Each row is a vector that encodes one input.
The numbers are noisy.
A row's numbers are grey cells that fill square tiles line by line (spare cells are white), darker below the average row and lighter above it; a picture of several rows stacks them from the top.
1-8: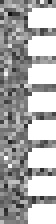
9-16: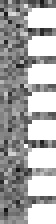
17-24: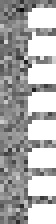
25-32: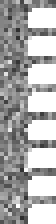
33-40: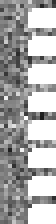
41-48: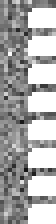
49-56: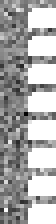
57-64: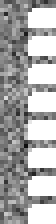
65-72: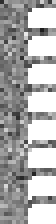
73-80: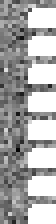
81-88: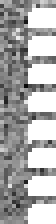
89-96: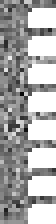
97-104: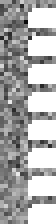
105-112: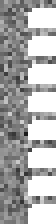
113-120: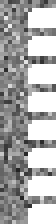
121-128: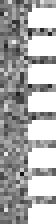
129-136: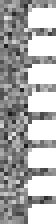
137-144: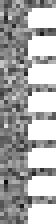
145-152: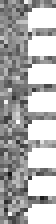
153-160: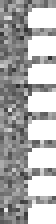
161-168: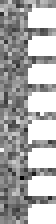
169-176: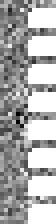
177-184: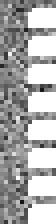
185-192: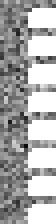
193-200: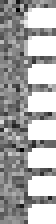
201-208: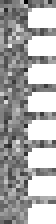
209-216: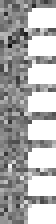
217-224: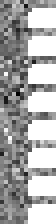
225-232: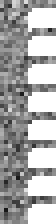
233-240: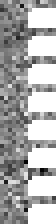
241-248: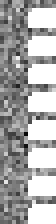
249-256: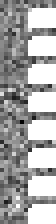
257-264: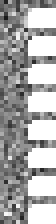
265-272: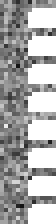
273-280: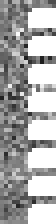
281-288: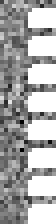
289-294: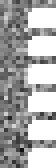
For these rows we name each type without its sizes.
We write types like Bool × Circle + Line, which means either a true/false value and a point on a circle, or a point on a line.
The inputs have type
(Bool × Bool × Bool + Label) × Label.
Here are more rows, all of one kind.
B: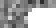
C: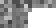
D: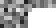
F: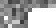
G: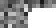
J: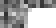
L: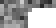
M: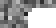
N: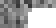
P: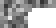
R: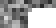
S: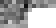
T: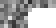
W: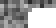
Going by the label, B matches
D, M, P and T.
